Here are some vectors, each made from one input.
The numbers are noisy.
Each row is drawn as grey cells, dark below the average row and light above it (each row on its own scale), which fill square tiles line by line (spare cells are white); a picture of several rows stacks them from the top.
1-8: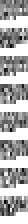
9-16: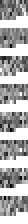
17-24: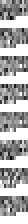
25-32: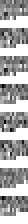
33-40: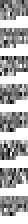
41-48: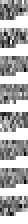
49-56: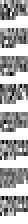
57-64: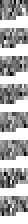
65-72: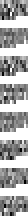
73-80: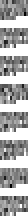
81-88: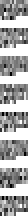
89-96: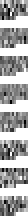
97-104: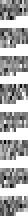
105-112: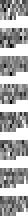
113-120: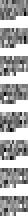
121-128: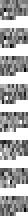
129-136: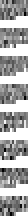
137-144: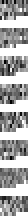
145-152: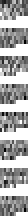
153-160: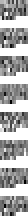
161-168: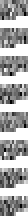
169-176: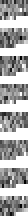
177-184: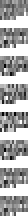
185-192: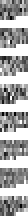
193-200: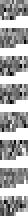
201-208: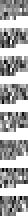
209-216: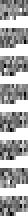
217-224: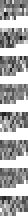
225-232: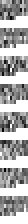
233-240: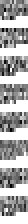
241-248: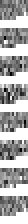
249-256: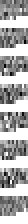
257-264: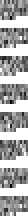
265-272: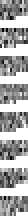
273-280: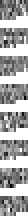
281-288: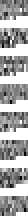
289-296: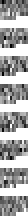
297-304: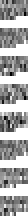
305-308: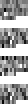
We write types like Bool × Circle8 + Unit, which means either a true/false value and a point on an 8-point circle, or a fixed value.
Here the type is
Bool × (Label8 + Line18).
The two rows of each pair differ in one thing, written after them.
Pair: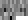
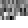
the label
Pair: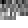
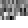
the true/false value
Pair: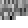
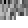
the true/false value
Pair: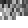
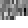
the true/false value
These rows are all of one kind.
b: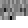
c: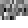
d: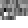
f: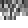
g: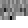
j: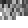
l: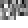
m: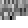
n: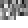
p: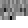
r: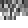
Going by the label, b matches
g and p.
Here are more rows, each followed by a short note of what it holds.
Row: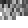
one of 8 labels and a true/false value
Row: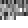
a point on an 18-point line and a true/false value
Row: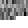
a point on an 18-point line and a true/false value
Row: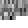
one of 8 labels and a true/false value
